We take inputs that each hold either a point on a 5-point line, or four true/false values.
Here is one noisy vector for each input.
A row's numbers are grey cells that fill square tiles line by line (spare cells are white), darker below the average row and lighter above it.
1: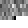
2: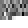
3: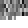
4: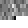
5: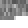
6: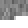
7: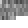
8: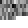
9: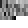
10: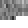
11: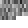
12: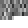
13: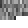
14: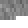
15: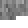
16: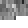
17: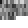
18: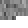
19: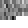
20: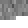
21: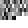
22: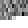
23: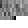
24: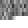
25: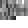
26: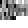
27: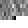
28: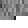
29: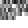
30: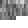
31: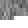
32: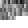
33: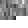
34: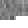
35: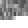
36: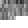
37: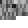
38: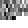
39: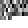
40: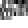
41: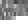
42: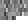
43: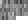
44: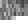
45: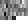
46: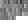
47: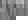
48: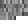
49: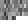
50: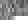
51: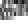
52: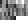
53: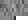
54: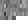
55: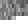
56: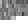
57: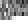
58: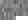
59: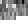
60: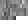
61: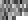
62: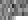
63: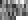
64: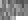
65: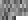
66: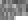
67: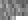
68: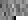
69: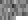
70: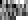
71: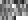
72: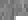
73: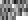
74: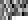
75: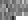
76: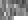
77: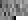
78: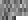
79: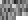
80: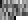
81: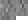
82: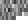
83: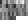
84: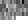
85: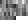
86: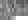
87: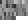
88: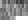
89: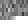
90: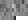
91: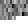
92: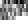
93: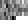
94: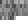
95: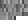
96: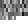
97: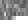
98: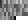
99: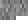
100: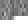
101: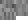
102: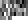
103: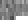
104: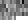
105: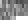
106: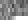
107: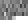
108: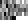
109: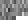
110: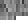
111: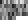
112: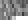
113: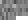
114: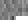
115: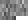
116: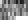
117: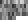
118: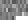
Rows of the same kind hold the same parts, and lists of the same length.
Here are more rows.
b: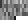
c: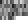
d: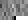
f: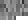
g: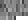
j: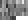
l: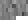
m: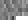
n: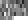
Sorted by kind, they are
b, d, f, g
c, j, l, m, n

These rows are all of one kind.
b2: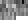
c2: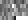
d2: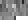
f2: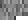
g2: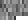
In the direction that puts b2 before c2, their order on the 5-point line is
g2, d2, f2, b2, c2.
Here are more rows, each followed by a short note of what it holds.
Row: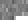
four true/false values
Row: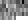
a point on a 5-point line
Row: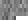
four true/false values
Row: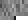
a point on a 5-point line
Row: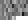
four true/false values
